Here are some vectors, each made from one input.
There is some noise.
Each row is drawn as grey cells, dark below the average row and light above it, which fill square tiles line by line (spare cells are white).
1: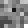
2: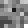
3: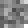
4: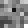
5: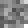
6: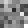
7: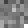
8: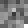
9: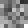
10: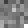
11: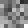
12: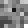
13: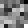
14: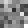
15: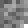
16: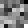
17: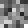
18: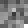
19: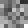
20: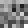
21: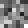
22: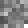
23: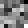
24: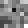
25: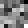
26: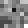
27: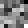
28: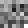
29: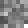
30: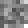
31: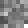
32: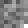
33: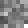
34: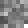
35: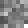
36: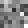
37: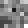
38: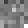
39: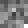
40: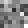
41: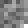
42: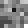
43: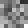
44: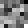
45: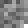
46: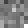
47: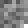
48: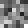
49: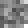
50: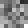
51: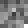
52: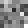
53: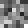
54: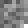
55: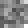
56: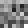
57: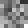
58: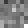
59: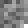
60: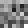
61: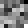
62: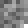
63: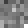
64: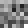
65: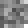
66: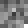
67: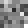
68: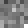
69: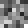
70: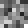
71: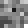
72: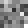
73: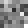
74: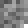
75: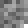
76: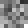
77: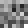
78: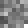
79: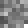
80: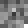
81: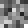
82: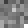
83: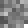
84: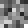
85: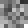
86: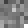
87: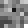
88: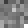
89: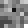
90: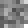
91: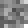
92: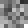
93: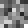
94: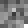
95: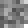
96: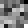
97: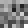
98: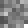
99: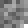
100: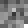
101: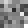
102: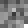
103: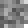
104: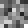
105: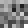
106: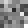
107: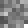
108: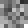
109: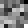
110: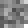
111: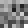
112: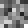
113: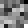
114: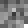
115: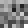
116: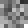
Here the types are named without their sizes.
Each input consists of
a point on a line.
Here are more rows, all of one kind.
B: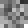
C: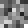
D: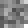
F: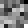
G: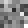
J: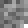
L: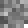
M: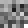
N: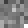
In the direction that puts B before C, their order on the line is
M, G, D, L, J, N, B, C, F.
